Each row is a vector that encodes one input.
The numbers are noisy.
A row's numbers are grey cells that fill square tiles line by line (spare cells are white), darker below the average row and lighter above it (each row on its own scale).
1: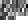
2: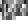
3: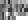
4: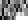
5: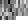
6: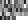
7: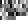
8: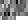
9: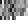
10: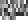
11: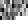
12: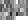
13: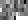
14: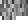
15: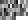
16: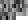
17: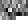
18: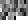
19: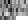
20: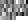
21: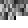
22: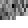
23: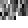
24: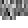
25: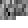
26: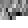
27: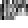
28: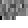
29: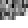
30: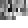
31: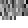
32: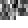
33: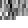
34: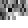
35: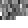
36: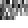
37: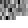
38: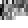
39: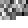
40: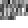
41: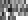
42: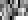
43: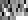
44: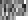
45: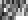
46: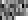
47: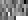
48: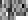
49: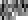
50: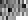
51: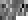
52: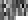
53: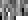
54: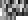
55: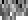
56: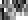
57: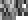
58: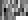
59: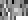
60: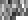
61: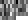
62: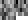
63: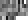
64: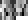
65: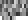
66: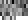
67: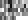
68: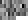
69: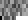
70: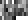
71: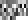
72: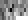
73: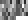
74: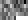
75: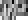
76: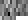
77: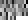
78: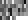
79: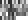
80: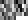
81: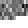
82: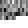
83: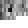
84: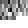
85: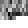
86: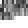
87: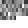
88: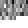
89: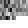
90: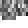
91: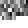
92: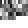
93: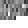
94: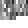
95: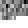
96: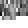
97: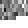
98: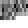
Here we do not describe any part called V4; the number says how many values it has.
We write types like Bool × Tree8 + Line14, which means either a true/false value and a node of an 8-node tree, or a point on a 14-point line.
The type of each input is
(Bool × Bool × Bool + Tree7) × V4.
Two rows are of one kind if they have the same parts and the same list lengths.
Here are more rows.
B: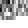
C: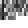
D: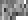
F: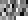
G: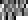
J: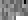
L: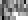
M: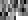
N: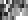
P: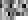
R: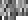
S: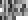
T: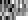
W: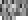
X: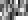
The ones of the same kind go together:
B, D, F, G, M, N, R, T
C, J, L, P, S, W, X

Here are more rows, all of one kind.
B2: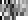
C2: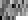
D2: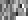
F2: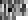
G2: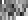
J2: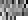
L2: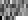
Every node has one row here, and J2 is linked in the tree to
F2.
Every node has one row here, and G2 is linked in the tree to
B2.
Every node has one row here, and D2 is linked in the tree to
L2.
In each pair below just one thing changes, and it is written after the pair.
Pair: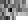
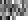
the node of the tree
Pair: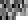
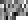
the value of V4
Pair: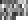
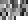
the value of V4
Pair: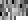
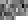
the value of V4
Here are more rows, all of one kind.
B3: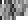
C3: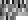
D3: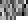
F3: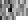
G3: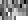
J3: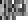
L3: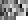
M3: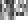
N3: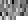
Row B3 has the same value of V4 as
F3, J3 and M3.
